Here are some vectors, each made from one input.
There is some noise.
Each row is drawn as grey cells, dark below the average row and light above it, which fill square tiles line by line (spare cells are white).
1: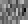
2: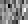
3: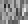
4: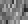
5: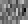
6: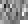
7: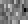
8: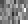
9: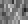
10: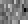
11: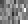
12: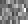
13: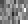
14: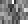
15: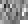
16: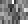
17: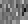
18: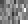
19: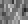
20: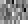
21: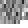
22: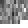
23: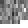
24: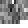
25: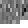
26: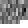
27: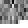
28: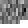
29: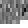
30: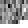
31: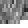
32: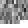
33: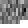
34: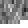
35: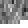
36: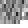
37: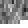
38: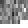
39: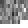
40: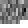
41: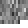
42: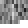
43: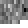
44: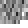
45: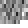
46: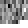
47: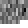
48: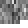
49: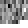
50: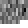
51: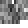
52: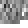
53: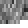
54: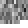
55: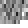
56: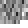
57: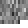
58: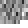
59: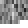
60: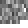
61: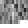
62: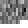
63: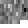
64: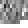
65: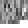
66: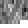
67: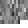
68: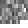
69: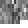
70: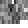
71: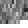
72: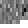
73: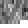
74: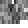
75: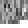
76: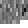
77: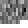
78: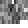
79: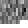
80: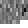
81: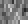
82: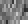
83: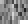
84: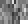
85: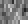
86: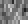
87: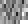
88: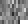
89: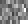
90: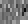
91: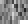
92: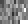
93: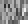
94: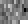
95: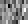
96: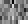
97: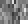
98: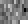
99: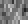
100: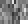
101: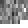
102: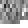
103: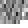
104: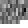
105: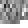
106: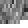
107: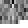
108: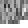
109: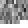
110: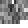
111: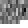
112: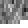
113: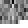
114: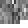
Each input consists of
a true/false value, together with either a point on a 4-point line, or a point on a 5-point line.
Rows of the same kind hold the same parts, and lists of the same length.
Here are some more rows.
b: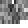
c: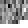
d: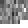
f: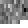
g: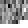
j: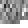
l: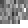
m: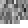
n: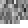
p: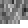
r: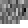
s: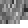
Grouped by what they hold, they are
b, d, f, l, p, r, s
c, g, j, m, n

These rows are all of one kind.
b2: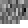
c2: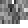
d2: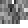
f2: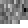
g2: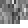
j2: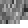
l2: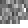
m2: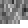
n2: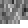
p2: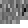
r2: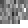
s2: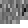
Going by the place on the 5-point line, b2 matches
c2 and d2.
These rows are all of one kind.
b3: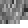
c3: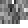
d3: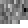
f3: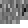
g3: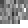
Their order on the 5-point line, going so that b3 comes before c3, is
b3, g3, d3, f3, c3.
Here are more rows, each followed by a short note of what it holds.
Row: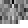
a point on a 4-point line and a true/false value
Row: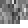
a point on a 5-point line and a true/false value
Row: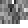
a point on a 5-point line and a true/false value
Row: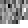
a point on a 4-point line and a true/false value
